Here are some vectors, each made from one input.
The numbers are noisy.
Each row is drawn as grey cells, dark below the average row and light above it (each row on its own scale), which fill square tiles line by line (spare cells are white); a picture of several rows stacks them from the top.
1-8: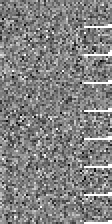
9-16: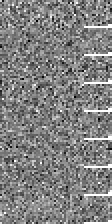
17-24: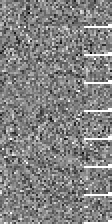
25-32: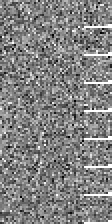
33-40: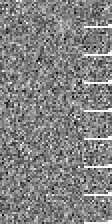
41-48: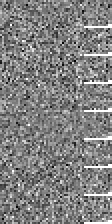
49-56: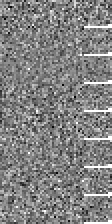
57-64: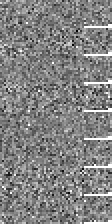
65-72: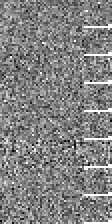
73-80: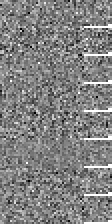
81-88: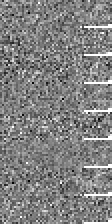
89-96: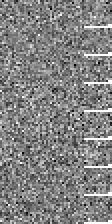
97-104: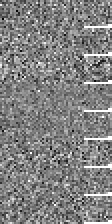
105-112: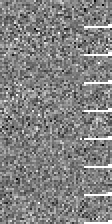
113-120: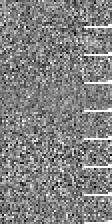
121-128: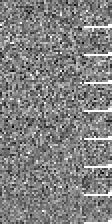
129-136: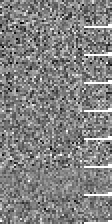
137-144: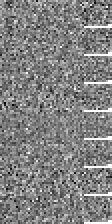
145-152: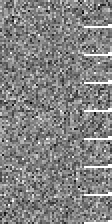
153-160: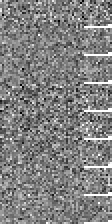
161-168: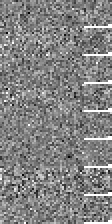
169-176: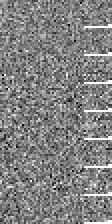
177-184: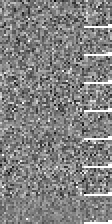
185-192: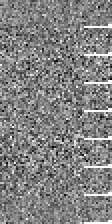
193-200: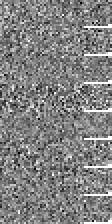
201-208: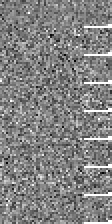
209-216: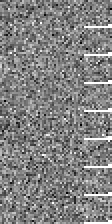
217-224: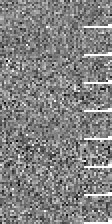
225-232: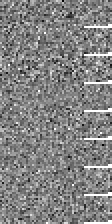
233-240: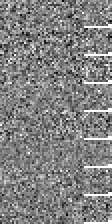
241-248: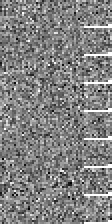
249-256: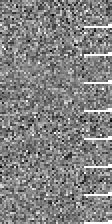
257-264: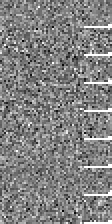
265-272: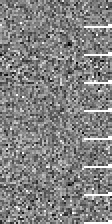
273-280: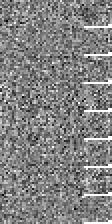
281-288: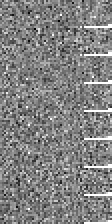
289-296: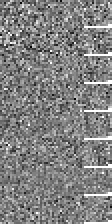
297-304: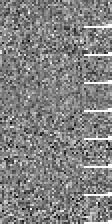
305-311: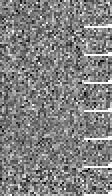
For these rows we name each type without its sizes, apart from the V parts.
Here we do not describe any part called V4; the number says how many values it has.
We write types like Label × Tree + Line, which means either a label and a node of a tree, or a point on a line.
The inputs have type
((Bool × Bool × Bool × Bool + Unit) × V4 + Label) × Label + Line × Line + Unit.
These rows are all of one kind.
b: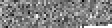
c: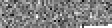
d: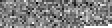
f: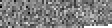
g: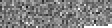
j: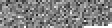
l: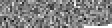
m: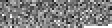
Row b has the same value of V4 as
f and m.
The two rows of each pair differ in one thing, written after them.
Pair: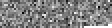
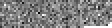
one of the four true/false values
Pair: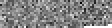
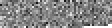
the value of V4
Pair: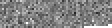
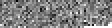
the label
